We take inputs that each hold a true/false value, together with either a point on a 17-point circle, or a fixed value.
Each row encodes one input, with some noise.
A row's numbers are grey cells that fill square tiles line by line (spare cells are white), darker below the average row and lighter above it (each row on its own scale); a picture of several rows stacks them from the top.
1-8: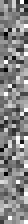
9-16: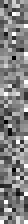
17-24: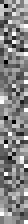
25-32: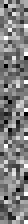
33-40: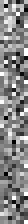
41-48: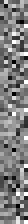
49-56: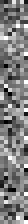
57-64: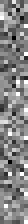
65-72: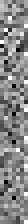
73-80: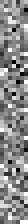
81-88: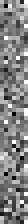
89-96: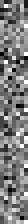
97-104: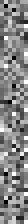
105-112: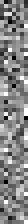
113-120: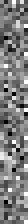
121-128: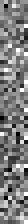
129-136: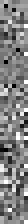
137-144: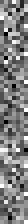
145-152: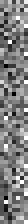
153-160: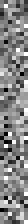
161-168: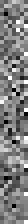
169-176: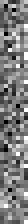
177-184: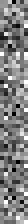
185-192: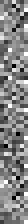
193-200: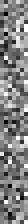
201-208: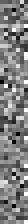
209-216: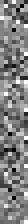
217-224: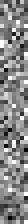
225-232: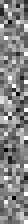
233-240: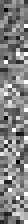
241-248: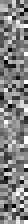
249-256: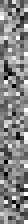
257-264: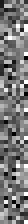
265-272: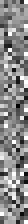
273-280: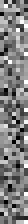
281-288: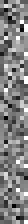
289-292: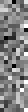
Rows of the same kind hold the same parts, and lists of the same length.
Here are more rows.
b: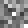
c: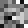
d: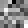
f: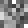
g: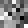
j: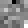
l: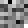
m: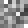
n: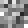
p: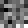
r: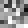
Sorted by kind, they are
b, c, d, j, l, m, n, p, r
f, g

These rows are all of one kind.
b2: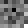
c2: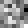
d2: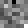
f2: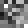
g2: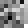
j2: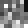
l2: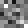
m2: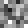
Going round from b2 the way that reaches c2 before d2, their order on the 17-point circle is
b2, j2, c2, l2, d2, f2, g2, m2.
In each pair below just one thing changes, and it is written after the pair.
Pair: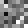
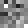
the place on the 17-point circle
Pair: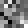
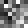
the place on the 17-point circle
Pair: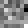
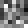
the true/false value
